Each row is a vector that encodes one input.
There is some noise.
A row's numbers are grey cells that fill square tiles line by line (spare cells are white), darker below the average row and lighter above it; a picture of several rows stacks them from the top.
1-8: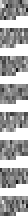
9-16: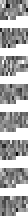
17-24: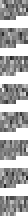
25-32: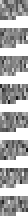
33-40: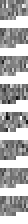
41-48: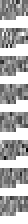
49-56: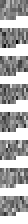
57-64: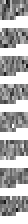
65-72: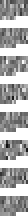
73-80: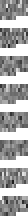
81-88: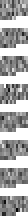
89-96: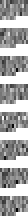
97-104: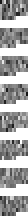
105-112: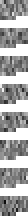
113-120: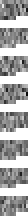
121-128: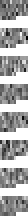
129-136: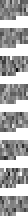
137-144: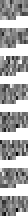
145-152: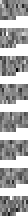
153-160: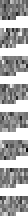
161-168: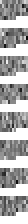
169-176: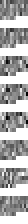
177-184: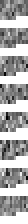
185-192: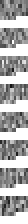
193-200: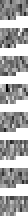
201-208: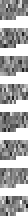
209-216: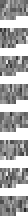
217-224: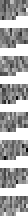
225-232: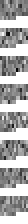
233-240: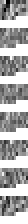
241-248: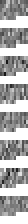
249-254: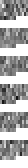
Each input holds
one of 5 labels, together with a list of up to two points on a 7-point line.
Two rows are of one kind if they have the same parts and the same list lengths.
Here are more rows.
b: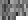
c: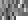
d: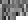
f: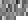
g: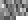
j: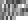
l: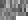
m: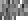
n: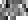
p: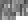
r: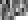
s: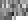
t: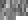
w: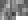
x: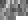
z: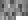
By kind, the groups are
b, c, d, g, m, p, s, w, z
f, l, t, x
j, n, r

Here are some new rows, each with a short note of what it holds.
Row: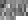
one of 5 labels, together with a list of one item
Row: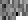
one of 5 labels, together with a list of two items
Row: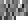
one of 5 labels, together with a list of two items
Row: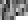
one of 5 labels, together with the empty list
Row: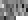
one of 5 labels, together with a list of two items
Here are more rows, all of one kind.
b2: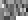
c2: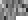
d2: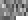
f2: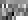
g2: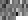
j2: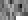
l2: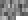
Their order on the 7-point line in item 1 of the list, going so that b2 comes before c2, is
g2, f2, b2, d2, l2, j2, c2.
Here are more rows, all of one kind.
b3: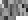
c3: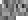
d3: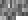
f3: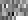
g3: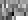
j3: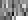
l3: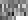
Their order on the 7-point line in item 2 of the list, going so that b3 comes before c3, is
g3, b3, d3, l3, c3, j3, f3.
